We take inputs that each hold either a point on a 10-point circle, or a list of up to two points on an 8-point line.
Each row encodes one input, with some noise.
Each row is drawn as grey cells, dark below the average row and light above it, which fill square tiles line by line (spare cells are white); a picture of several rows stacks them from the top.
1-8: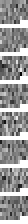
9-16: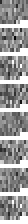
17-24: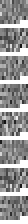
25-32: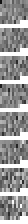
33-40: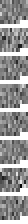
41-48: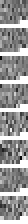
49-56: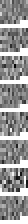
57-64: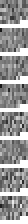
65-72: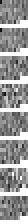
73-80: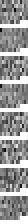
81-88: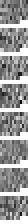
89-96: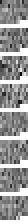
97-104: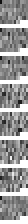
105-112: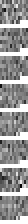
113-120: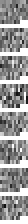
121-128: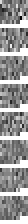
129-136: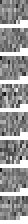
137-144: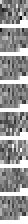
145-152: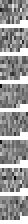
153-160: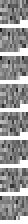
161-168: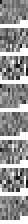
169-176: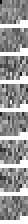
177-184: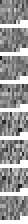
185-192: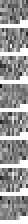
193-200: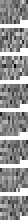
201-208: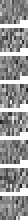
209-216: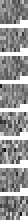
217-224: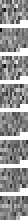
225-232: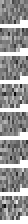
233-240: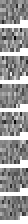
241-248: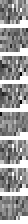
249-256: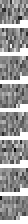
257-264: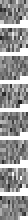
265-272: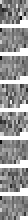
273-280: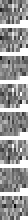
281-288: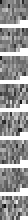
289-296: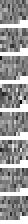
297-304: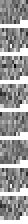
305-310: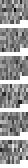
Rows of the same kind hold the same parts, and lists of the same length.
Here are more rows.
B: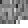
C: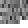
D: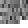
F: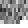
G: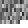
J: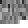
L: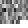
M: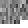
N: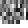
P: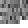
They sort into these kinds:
B, M
C, D, J, P
F, G, L
N

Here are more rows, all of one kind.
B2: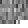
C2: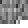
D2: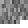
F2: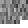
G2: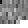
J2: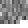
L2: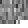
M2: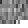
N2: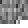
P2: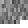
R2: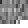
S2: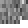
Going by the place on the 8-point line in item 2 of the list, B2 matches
D2, F2 and P2.
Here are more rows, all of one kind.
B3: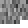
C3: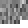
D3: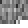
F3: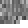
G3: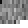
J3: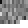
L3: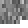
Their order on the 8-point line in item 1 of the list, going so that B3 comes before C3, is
D3, G3, J3, F3, L3, B3, C3.
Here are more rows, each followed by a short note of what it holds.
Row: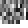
the empty list
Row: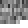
a list of one item
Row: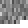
a list of two items
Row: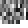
the empty list
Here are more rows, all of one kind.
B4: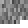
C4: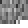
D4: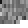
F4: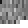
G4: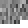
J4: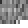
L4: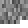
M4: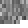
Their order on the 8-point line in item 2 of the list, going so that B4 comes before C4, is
L4, F4, B4, G4, J4, M4, D4, C4.
